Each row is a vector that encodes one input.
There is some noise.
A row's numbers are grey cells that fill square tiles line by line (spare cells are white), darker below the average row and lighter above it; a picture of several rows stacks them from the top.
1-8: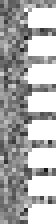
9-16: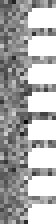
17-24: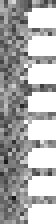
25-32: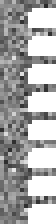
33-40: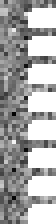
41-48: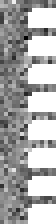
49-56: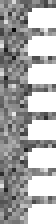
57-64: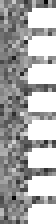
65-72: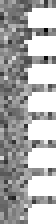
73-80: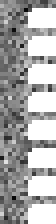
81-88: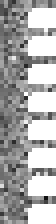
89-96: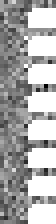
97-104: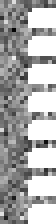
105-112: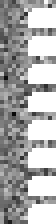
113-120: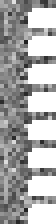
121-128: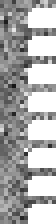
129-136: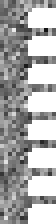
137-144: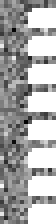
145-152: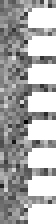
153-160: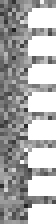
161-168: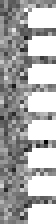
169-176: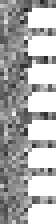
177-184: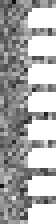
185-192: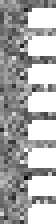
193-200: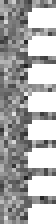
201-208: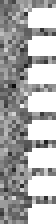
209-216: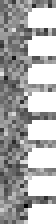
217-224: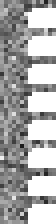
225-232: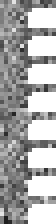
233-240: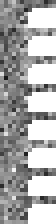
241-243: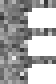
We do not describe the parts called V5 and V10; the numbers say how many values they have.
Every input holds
a point on an 8-point line, a true/false value, a value of V5 and a value of V10.
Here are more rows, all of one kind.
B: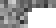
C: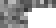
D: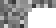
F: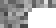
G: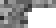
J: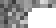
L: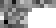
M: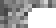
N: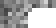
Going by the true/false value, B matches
C and G.
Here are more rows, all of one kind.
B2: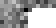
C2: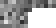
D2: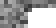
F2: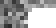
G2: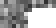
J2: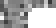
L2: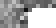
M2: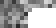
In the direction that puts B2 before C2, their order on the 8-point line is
B2, J2, L2, C2, D2, M2, F2, G2.
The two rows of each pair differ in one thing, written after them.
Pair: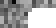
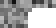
the value of V10
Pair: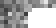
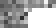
the value of V5
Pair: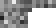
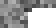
the value of V10
